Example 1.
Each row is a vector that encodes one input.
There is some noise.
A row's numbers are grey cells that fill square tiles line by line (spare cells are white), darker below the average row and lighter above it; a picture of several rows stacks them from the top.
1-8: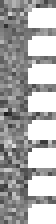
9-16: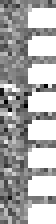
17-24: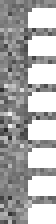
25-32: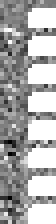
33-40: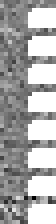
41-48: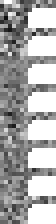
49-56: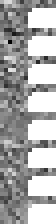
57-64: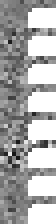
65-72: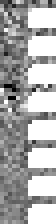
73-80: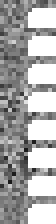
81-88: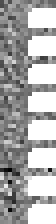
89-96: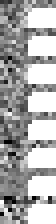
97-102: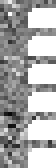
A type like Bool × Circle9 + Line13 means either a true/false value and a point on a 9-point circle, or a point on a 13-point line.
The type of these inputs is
Bool × Bool × Bool × Bool + Label10.
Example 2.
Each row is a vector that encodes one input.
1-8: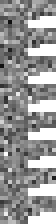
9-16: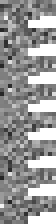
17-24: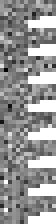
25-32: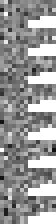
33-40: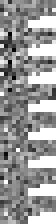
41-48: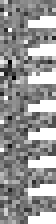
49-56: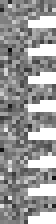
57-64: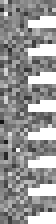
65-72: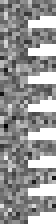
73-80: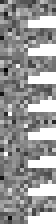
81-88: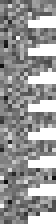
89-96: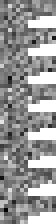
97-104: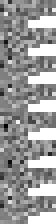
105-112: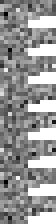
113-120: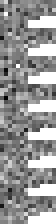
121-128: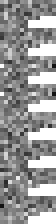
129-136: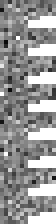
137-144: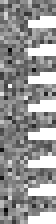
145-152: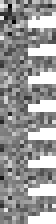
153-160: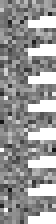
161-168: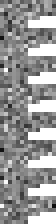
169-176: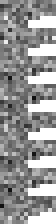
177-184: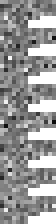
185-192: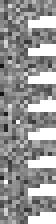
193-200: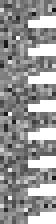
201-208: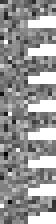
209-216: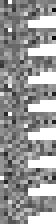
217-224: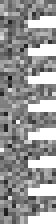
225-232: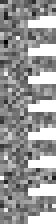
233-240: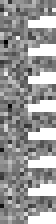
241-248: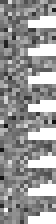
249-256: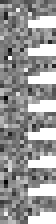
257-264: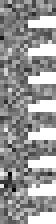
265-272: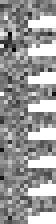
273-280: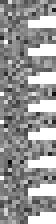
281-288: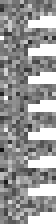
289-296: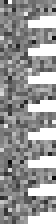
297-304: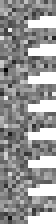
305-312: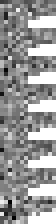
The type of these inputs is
List2(Circle8).
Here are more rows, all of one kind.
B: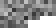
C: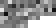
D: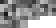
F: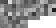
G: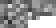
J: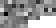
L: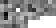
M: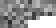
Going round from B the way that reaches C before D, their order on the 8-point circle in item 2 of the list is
B, L, J, C, D, F, G, M.
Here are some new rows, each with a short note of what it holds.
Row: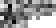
the empty list
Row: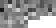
a list of one item
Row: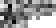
the empty list
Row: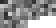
a list of two items
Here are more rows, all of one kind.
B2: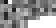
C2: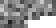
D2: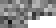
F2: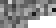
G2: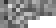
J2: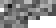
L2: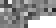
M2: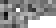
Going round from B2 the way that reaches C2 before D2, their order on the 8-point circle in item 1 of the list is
B2, F2, L2, J2, C2, D2, G2, M2.
